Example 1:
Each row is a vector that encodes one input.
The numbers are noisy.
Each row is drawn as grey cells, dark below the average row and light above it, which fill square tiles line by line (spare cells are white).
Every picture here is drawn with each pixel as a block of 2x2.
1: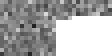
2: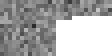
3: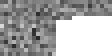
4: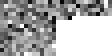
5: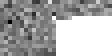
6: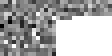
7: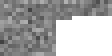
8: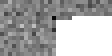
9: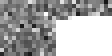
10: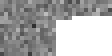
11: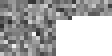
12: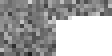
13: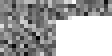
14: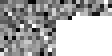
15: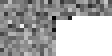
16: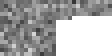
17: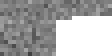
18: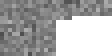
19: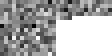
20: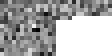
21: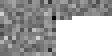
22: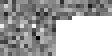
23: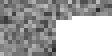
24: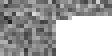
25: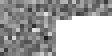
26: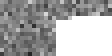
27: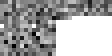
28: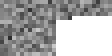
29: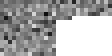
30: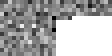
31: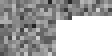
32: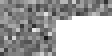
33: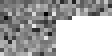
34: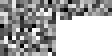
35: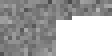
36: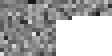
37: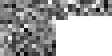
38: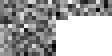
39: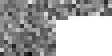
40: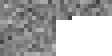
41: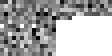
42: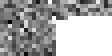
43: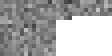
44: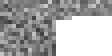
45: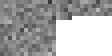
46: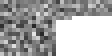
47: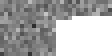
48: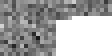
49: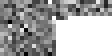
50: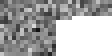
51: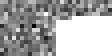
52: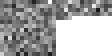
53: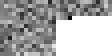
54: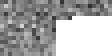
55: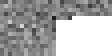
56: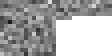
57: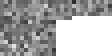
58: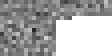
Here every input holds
either a point on an 8-point line, or a node of an 8-node tree.
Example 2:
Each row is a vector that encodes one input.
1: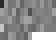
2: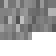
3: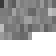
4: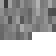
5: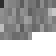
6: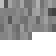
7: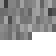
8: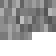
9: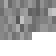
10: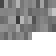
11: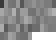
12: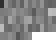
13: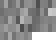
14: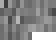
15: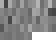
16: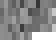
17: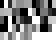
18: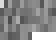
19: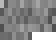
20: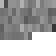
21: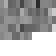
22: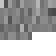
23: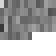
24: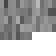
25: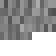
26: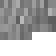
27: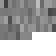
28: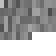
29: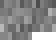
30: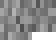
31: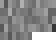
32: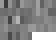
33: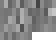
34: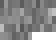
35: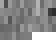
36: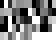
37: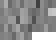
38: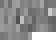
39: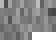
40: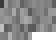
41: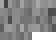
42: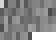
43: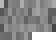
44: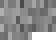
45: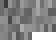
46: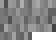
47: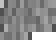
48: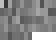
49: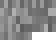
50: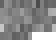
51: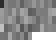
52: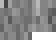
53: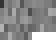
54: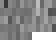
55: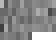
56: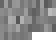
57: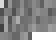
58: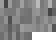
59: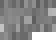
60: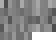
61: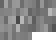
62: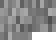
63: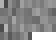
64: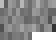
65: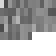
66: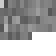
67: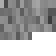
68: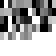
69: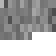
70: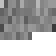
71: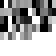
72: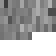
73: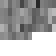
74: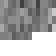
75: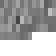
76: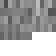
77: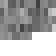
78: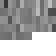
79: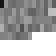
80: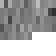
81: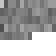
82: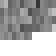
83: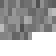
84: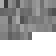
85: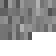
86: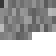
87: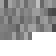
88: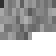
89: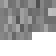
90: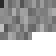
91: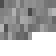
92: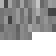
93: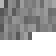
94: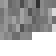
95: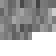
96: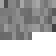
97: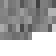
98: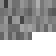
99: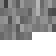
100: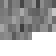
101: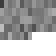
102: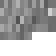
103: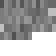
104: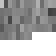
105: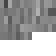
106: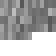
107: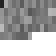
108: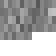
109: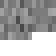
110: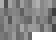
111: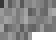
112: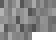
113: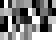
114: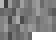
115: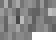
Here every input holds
either a point on a 10-point circle and a true/false value, or a fixed value.
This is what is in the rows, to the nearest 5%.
About 95% of them hold a point on a 10-point circle and a true/false value. The rest hold a fixed value.
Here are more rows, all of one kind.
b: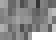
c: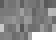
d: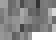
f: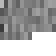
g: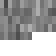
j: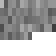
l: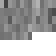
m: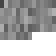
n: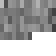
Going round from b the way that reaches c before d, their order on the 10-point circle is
b, c, g, m, l, n, j, f, d.
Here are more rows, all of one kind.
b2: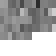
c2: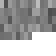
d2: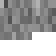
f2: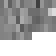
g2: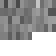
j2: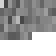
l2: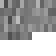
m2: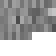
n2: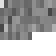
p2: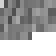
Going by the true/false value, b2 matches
f2 and m2.
